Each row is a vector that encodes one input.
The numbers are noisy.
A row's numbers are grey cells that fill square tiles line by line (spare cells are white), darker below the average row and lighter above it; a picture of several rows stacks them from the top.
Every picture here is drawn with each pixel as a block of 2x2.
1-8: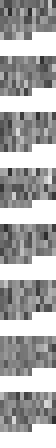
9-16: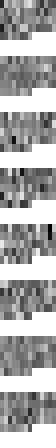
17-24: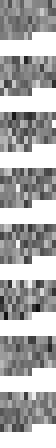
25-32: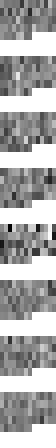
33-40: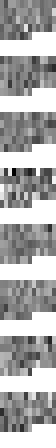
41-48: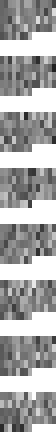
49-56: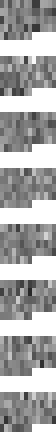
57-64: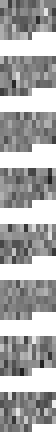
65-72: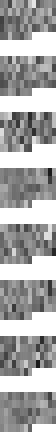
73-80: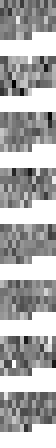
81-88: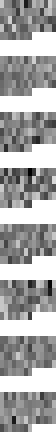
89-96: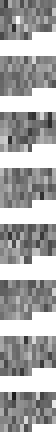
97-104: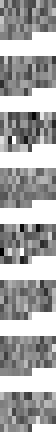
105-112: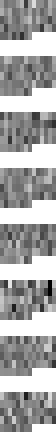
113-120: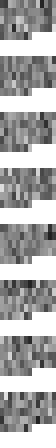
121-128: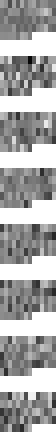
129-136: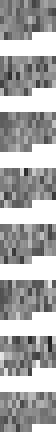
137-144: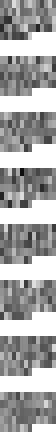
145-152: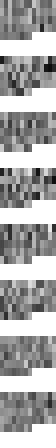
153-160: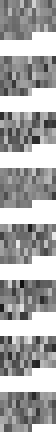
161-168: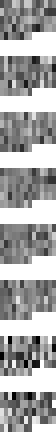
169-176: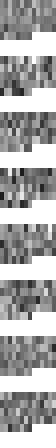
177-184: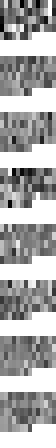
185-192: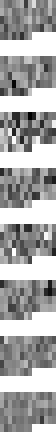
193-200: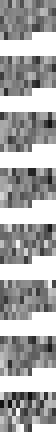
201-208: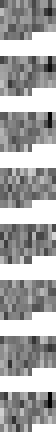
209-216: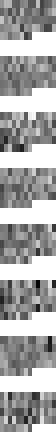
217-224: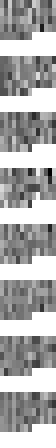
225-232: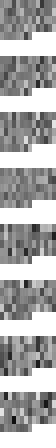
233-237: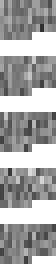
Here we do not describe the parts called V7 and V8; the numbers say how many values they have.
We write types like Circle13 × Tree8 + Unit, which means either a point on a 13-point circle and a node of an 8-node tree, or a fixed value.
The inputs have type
List2(Line6) + V7 × V8.
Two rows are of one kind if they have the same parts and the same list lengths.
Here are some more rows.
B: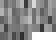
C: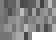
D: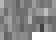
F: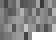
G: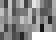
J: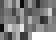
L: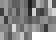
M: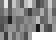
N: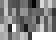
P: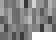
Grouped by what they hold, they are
B, D, G, P
C, F, L, M
J
N

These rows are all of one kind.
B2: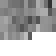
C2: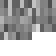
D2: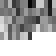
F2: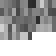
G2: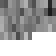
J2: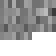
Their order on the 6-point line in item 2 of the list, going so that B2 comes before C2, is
B2, D2, F2, G2, C2, J2.
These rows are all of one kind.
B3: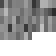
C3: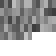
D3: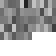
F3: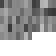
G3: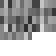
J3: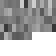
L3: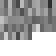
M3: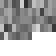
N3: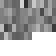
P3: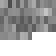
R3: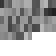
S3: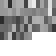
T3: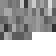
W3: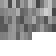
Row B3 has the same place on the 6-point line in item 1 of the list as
F3, G3 and R3.
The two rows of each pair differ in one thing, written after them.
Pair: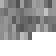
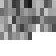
the place on the 6-point line in item 1 of the list
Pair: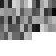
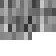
the place on the 6-point line in item 2 of the list
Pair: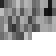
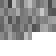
the place on the 6-point line in item 1 of the list
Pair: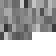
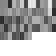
the place on the 6-point line in item 2 of the list
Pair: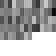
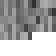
the place on the 6-point line in item 2 of the list
